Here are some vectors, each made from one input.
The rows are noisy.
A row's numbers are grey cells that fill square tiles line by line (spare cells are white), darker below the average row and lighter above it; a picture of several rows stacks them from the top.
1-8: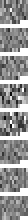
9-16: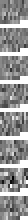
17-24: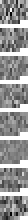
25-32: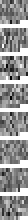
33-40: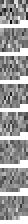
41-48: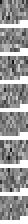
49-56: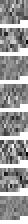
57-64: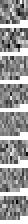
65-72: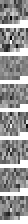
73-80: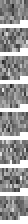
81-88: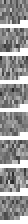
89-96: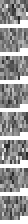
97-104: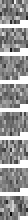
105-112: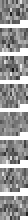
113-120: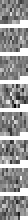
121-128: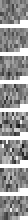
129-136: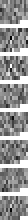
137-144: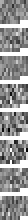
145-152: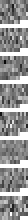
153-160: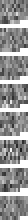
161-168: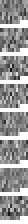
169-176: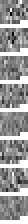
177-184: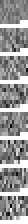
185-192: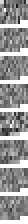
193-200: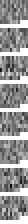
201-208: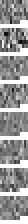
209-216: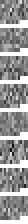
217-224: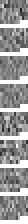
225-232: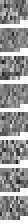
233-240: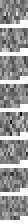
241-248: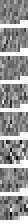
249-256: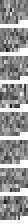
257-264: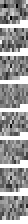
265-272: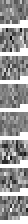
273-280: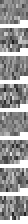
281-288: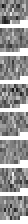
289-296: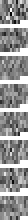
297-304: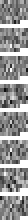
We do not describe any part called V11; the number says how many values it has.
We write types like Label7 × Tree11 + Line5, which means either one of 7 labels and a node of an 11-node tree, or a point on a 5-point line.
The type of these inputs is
Line7 × (Tree12 + Unit) + List2(Bool × V11).
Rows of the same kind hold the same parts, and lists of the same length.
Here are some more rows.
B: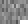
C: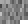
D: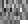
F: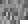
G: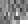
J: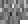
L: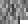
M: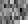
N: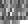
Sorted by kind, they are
B, J, N
C
D, F
G, L
M

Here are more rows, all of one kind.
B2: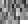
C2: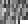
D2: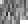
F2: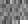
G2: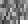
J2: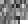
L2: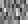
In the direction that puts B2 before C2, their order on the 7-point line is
G2, D2, B2, C2, L2, J2, F2.
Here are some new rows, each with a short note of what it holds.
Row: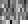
a point on a 7-point line and a node of a 12-node tree
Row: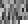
the empty list
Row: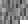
a point on a 7-point line
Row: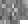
a list of one item
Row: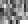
a list of two items
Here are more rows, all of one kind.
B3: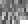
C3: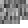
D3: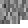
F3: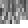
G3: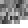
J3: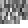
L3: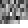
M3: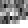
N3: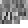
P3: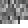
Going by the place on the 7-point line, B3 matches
F3, G3, J3 and N3.
